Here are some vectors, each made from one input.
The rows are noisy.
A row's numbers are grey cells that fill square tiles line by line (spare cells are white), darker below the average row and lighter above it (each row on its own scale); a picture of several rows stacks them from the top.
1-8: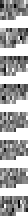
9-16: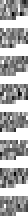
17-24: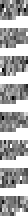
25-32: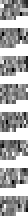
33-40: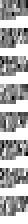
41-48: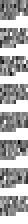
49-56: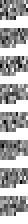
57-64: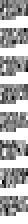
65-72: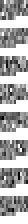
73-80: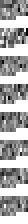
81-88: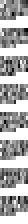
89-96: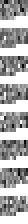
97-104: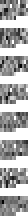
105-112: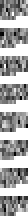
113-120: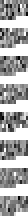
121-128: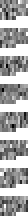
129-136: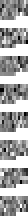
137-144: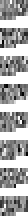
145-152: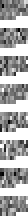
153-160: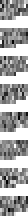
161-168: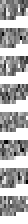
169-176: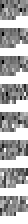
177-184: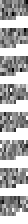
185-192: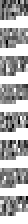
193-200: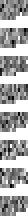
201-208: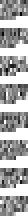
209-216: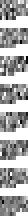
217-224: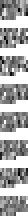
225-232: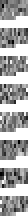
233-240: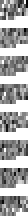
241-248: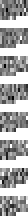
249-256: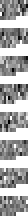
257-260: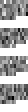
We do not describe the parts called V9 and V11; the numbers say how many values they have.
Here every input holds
either a point on each of two 8-point lines and a value of V11, or five true/false values and a value of V9.
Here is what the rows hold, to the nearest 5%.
About 25% of them hold a point on each of two 8-point lines and a value of V11. The rest hold five true/false values and a value of V9.
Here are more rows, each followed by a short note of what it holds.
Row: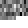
five true/false values and a value of V9
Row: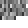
a point on each of two 8-point lines and a value of V11
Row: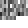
a point on each of two 8-point lines and a value of V11
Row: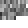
a point on each of two 8-point lines and a value of V11
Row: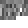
five true/false values and a value of V9
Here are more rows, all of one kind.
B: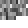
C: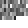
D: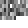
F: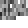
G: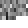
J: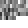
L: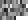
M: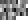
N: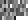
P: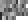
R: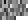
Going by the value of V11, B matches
C, D and N.
